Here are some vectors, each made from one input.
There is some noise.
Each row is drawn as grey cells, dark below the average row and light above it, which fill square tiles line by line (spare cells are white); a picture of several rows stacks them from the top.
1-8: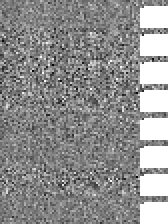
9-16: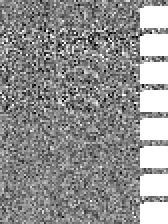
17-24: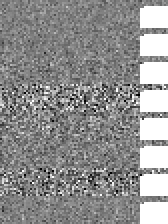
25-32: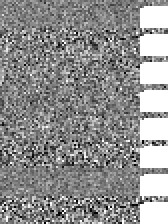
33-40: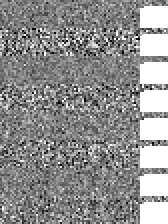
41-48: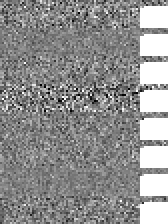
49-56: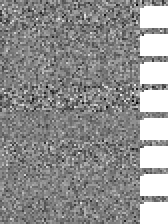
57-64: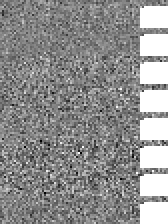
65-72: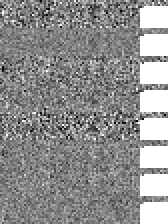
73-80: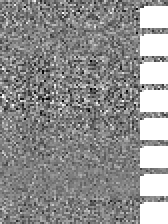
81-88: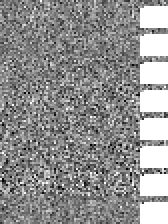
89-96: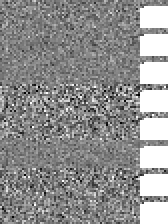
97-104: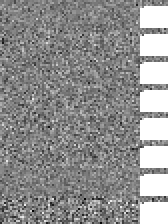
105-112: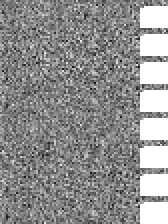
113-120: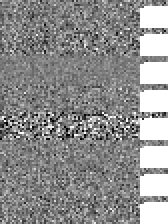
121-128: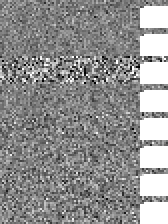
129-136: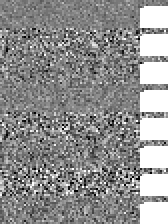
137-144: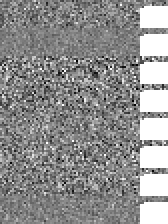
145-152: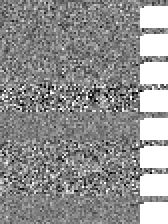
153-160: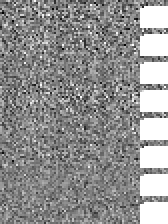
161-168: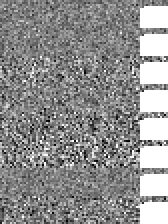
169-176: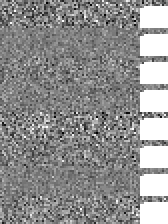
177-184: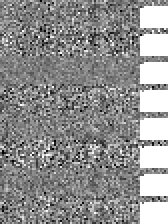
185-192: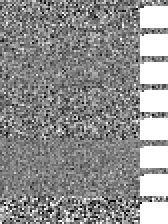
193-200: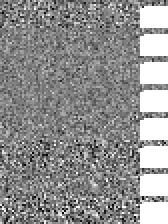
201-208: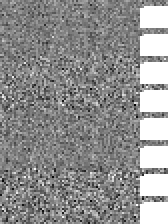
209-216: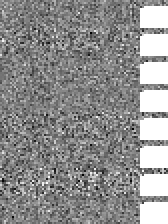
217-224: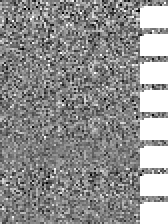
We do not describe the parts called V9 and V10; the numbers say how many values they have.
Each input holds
a value of V10, together with either a fixed value, or one of 5 labels, a true/false value and a value of V9.
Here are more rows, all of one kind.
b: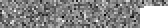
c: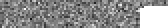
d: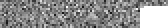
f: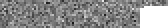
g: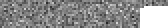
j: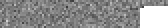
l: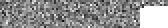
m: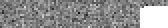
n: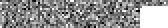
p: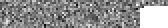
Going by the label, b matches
c, d and n.
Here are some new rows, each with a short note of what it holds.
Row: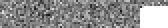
one of 5 labels, a true/false value, a value of V9 and a value of V10
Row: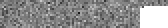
one of 5 labels, a true/false value, a value of V9 and a value of V10
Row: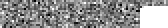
one of 5 labels, a true/false value, a value of V9 and a value of V10
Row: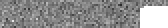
a value of V10
